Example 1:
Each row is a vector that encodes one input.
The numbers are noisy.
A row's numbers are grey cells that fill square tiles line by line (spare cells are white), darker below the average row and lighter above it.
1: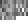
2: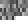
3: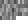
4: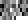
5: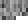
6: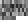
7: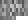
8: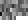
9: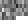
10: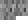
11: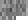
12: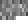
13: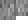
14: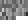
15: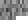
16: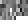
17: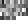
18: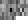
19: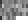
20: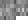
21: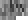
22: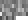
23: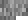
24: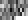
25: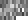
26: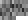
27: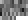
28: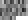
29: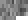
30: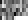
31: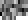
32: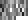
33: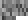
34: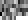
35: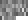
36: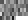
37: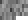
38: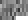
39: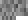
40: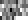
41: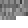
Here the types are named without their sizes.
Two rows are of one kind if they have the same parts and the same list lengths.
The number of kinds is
2.
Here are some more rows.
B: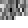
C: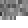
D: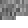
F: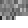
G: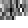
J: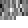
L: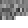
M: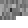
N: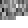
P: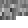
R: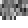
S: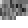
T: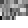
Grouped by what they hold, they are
B, C, J, M, P, R, S
D, F, G, L, N, T

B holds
a point on each of two lines and three true/false values.
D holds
a point on each of two lines.
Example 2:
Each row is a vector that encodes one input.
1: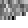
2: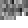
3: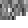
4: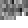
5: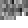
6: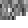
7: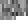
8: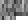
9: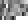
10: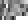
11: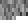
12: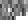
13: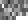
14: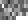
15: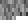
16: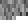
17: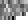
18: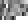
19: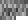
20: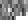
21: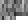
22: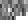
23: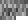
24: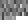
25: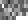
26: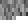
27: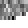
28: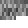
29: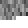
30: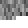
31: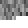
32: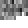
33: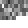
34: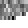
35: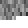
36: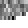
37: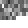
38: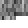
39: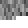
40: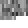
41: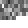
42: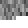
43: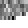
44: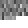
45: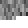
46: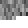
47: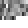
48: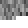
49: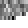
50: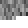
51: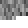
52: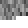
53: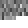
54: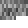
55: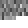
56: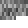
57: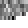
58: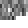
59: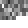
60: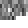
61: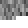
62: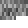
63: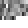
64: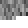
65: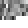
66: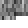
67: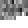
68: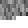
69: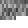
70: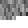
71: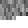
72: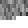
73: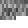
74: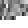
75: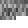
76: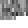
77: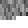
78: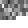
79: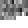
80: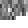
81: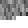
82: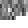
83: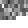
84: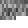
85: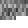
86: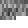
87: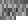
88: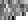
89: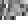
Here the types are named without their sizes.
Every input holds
either a label, or a point on a line.
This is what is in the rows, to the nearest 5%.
About 60% of them hold a label. The rest hold a point on a line.
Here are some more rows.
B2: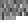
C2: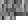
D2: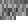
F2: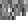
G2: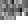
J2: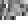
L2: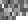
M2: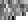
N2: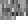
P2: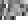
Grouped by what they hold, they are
B2, C2, D2, G2, N2
F2, J2, L2, M2, P2

